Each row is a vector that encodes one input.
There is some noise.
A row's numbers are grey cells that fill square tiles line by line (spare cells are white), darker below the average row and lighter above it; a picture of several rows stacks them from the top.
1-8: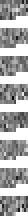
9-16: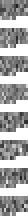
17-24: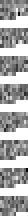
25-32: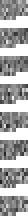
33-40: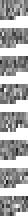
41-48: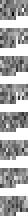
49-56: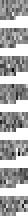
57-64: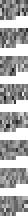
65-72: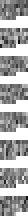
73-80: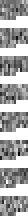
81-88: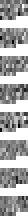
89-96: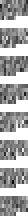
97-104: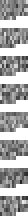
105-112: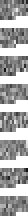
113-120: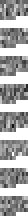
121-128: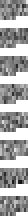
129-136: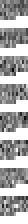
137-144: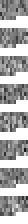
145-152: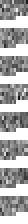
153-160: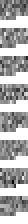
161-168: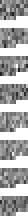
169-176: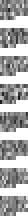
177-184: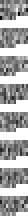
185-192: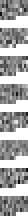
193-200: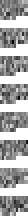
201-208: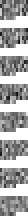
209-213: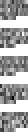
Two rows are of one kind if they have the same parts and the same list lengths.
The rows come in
2 kinds.
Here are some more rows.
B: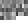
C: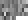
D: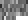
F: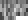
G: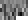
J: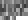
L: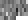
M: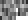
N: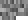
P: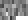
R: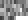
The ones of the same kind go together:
B, D, G, J, M
C, F, L, N, P, R

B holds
a point on each of two 13-point lines.
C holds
one of 5 labels and a point on a 13-point line.
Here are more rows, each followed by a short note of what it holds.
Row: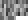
one of 5 labels and a point on a 13-point line
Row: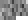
one of 5 labels and a point on a 13-point line
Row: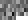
a point on each of two 13-point lines
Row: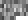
one of 5 labels and a point on a 13-point line
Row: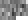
one of 5 labels and a point on a 13-point line
